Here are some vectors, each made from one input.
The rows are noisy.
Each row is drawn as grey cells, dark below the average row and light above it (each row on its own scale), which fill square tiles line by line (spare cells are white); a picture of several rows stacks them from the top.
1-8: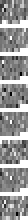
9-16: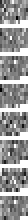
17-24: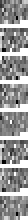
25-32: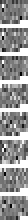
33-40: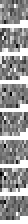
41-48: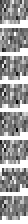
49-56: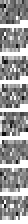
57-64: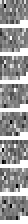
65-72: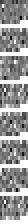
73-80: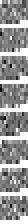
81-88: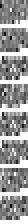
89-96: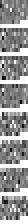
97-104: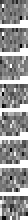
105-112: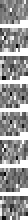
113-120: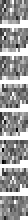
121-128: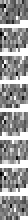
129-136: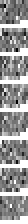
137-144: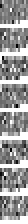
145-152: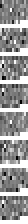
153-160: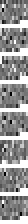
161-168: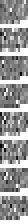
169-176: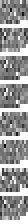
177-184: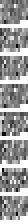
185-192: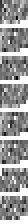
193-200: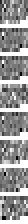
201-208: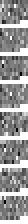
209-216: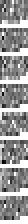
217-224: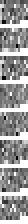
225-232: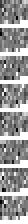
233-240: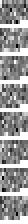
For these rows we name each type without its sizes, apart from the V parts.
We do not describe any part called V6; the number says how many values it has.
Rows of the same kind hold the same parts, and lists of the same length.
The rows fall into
5 kinds.
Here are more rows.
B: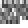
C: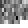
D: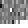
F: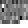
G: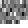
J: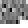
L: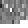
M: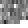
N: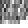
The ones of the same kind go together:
B, N
C, J
D, L
F, M
G

